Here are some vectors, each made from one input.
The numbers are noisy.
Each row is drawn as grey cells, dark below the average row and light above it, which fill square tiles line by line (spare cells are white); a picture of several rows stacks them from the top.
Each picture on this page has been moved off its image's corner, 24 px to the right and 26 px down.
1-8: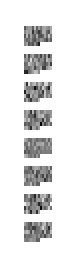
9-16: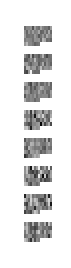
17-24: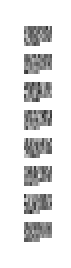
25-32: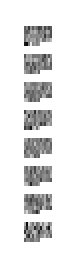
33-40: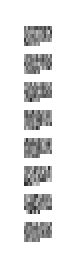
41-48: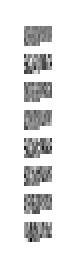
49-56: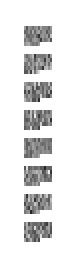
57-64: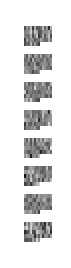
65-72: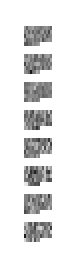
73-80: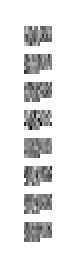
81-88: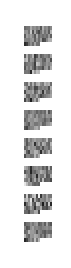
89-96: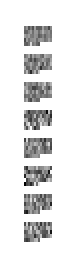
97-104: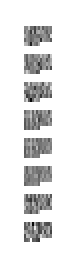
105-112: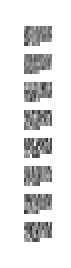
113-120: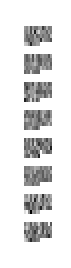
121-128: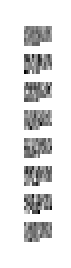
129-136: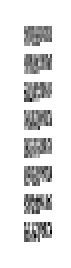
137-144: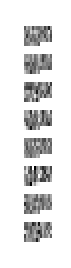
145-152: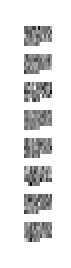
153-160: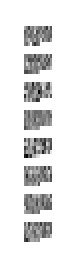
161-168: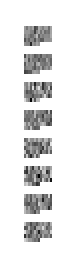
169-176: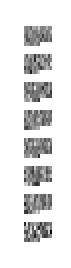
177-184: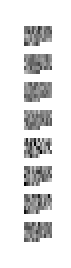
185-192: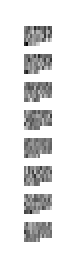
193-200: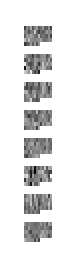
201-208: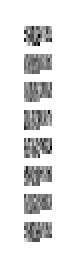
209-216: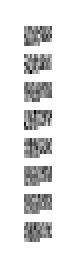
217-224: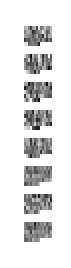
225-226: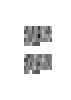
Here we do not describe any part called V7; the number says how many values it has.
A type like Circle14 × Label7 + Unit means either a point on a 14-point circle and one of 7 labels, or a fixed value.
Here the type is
Circle5 × (Line4 + Line5) × List2(V7).
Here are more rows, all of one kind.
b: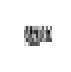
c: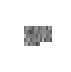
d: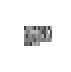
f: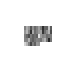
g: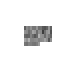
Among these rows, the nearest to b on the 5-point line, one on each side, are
c and d.
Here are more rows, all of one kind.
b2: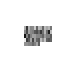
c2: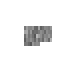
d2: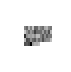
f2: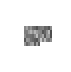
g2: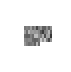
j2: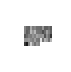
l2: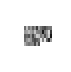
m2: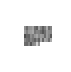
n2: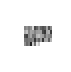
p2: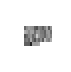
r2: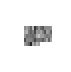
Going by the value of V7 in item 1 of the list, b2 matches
d2, f2, j2 and p2.
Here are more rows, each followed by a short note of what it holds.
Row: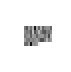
a point on a 5-point circle and a point on a 5-point line, together with a list of one item
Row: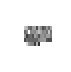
a point on a 5-point circle and a point on a 4-point line, together with the empty list
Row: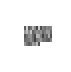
a point on a 5-point circle and a point on a 4-point line, together with the empty list
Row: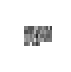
a point on a 5-point circle and a point on a 5-point line, together with the empty list
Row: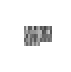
a point on a 5-point circle and a point on a 5-point line, together with the empty list
